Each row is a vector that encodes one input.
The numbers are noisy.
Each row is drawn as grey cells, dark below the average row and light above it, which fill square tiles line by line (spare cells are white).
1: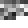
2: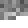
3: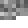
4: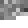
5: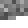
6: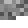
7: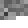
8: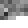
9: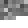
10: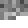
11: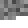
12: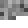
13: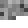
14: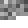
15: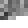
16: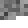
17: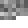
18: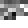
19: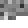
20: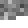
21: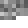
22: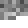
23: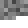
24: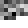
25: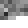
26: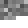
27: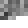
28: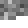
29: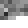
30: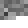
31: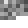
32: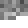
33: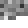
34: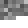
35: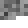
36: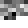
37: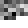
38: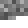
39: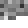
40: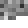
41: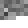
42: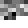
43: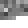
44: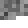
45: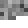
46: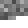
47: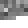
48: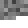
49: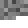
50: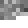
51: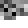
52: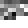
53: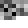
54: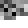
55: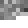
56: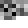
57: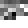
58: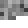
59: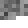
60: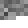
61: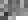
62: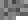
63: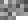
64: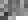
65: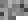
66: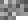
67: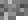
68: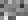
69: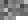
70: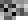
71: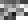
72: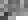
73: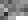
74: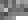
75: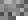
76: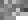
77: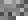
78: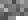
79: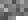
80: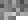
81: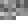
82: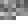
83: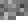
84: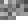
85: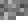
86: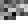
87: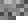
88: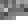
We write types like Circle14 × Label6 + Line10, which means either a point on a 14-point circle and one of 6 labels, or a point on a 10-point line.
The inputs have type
Bool × Bool × Bool × Bool + Line6.
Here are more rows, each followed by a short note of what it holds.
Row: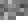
four true/false values
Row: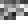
a point on a 6-point line
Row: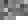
four true/false values
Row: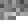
four true/false values
